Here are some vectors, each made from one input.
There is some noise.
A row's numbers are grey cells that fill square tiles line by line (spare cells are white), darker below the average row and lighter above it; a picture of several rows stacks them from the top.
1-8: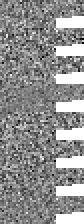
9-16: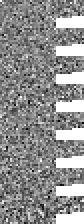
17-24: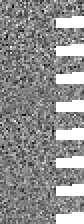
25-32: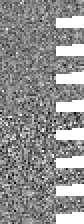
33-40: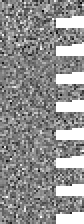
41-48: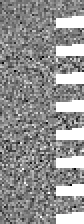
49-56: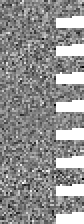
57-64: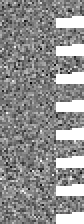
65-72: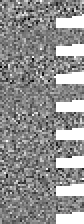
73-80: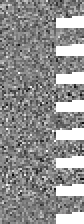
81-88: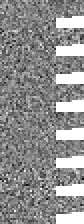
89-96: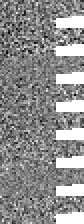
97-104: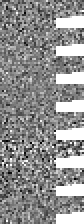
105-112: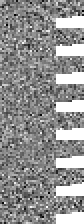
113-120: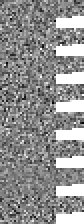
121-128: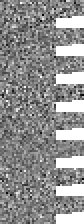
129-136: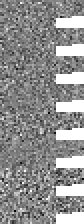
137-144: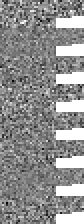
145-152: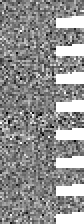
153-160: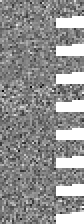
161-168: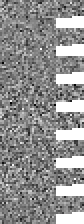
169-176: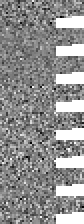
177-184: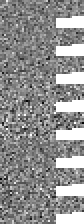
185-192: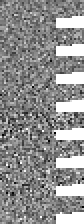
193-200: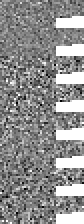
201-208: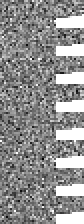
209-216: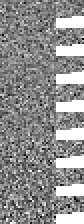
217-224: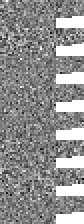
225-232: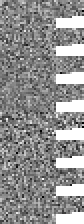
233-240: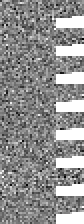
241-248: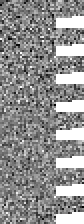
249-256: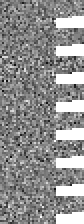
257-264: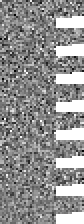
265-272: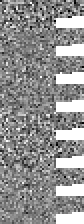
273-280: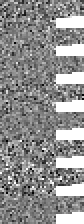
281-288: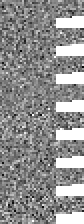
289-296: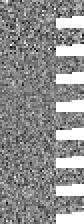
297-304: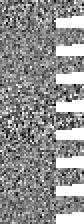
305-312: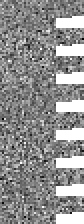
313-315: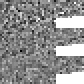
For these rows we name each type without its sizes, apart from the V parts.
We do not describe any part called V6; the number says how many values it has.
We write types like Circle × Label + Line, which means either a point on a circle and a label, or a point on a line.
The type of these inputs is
(Bool × Bool × Bool + V6) × List(Line).
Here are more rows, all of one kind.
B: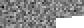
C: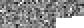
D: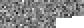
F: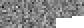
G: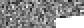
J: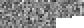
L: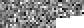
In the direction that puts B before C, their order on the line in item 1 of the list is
B, D, C, J, G, F, L.
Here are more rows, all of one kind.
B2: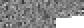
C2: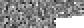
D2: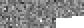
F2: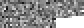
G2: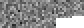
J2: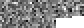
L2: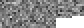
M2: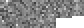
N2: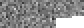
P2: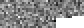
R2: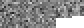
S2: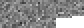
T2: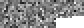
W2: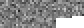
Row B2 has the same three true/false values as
C2, L2 and S2.
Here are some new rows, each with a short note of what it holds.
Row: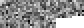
a value of V6, together with the empty list
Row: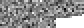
three true/false values, together with a list of two items
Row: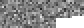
three true/false values, together with a list of two items
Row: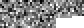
a value of V6, together with the empty list
